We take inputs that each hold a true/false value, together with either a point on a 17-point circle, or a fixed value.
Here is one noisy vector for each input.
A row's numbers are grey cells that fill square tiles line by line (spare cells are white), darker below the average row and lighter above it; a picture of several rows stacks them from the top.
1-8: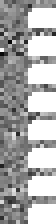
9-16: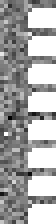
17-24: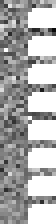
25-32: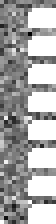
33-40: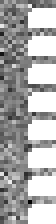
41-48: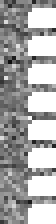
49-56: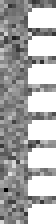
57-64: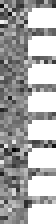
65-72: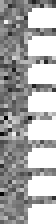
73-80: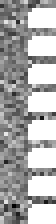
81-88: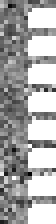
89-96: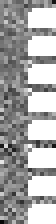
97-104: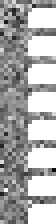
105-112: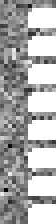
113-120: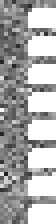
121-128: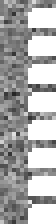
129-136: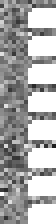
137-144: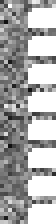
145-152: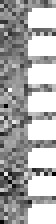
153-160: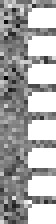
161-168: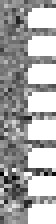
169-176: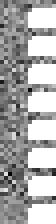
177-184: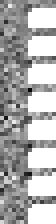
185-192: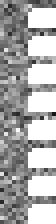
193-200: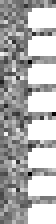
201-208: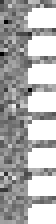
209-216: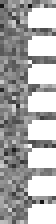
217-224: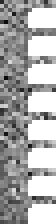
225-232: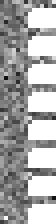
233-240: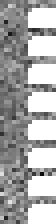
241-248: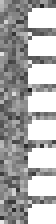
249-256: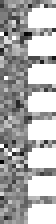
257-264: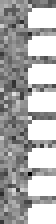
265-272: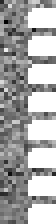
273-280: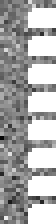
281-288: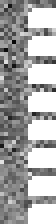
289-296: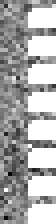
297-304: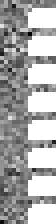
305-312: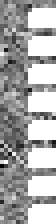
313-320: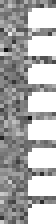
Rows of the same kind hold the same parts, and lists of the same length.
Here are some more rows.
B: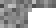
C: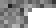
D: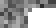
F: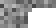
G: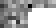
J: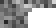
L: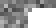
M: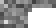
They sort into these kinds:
B, C, D, F, J, L, M
G

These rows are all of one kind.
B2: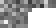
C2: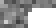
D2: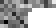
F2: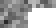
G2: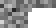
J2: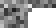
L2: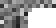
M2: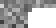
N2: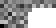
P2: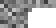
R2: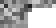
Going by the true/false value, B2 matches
G2 and J2.
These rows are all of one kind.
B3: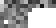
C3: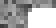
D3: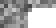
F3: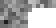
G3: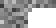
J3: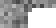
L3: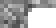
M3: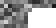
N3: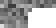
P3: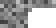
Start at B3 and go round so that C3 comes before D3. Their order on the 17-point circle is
B3, L3, J3, C3, G3, D3, F3, N3, P3, M3.
